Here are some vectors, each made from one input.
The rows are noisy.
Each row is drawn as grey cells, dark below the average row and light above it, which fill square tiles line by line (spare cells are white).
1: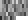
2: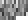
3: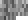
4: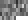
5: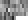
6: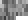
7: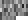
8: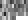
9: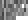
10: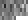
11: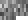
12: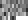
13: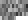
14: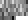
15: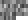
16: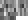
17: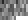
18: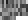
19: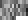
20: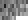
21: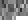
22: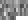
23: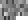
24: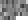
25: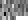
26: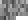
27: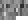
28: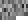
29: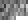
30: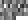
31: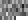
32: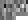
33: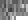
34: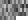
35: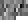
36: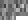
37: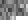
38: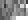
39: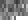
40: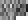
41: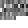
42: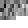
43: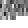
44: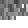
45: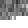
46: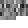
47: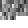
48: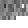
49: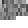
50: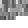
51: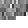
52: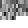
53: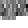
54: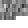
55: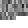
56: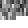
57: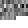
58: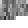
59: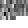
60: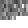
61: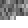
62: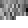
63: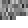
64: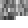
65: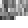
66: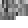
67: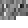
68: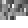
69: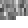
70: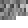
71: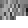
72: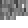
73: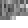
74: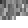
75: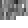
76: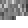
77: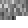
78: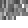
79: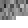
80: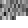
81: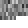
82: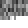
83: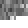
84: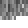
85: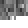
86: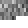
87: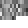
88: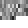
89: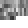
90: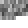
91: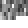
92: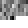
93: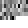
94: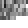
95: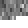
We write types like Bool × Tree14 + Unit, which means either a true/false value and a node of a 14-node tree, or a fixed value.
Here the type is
Line4 + Tree9 + Tree10.
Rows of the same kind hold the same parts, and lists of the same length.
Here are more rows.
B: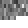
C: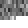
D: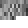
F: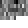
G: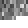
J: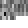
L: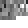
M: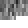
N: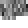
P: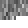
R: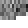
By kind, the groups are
B, C, F, G, L, M, P
D, J
N, R

